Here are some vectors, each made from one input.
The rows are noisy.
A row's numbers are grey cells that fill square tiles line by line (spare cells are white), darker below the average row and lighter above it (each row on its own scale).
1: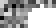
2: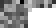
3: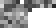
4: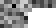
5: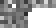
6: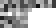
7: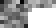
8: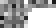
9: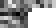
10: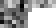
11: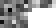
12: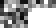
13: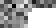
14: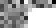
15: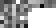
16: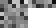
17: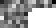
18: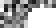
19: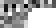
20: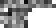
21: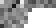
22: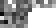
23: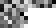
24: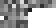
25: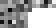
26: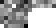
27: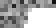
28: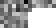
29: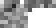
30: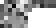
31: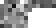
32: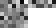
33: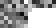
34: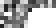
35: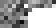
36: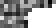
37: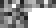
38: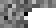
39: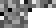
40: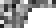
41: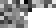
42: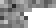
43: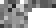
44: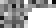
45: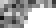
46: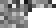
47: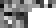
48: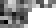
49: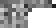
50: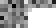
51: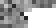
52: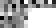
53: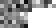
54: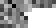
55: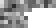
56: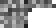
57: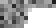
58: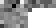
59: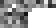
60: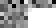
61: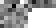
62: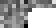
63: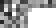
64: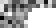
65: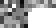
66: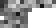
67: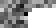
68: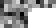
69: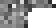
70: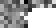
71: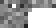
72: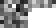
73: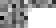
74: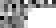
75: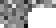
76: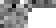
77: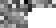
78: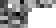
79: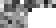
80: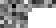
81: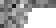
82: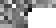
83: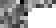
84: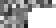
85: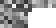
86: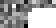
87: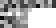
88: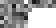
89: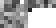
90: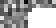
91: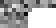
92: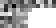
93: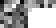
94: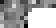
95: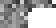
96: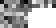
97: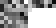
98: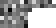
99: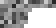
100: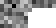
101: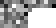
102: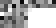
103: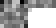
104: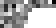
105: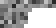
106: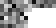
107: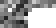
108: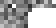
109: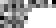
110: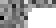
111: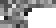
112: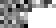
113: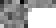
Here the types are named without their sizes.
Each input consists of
a label and three true/false values, together with either a fixed value, or a node of a tree.
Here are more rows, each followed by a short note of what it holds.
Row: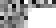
a label and three true/false values
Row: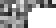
a label, a node of a tree and three true/false values
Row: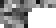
a label, a node of a tree and three true/false values
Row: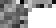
a label, a node of a tree and three true/false values
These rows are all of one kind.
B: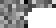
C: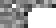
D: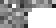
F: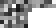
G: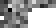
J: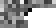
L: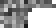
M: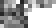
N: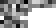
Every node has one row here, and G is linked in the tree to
M.
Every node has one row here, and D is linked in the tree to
C.
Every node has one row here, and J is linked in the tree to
N.
